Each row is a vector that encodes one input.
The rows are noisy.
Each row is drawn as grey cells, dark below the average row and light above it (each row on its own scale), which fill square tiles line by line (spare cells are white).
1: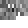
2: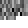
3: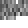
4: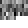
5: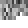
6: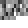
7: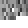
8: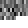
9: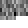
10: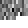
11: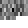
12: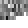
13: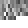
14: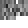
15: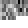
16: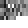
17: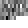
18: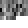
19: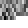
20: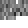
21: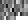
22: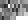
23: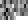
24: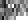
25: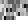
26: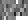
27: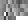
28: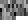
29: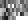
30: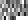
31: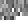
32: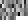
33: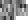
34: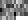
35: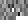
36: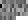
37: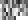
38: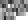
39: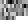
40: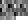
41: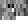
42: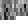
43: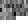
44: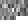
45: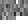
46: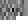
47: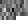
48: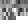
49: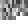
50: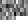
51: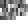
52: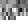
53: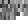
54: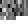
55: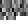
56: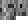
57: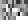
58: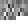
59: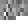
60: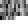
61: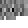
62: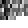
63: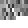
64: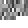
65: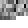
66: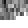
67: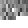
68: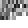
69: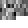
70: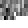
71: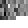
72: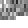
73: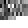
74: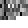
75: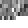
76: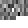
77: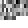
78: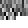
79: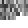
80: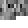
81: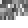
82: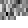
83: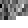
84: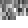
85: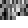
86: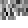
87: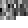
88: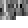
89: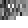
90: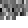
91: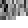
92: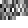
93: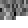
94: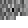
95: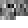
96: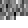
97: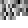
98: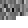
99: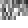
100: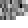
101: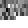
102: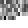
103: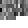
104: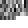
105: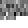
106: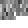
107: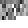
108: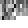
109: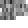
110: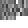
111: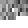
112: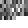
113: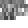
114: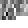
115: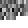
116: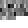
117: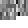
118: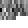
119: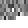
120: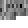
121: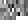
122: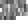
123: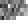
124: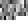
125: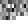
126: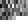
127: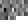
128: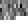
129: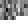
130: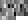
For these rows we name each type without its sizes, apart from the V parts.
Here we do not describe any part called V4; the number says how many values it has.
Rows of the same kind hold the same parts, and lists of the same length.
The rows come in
3 kinds.
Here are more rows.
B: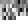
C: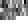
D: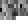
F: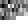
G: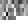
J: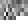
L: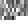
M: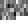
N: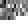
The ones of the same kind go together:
B, G, J
C, F, L, N
D, M

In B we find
a value of V4.
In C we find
a label and a true/false value.
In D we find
a point on a line.
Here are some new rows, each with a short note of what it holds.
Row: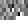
a label and a true/false value
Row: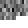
a point on a line
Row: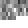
a value of V4
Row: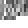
a label and a true/false value
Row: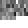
a point on a line
